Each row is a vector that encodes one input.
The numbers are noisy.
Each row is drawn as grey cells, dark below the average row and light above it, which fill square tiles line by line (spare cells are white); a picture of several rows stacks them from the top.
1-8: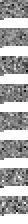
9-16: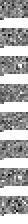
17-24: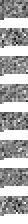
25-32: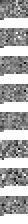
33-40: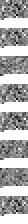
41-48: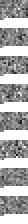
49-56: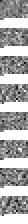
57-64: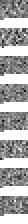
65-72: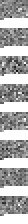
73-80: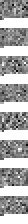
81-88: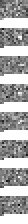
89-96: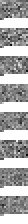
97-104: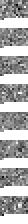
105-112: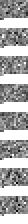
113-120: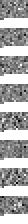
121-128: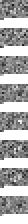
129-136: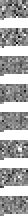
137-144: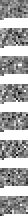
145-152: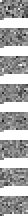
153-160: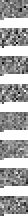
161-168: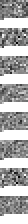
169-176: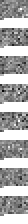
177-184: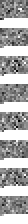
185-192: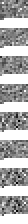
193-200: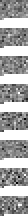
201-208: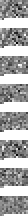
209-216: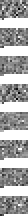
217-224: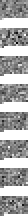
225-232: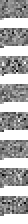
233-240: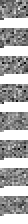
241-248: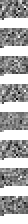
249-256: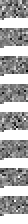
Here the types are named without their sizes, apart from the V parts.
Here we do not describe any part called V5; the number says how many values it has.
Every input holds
a point on a line and a node of a tree, together with a list of items, each a true/false value and a value of V5.
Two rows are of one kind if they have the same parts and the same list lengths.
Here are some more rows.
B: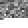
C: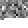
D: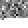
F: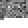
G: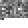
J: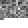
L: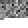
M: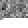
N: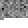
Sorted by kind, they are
B, G, J, L
C, D
F, M, N

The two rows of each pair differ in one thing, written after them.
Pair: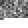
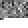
the place on the line
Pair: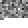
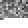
the node of the tree
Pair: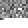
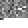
the place on the line
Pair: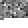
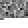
the node of the tree
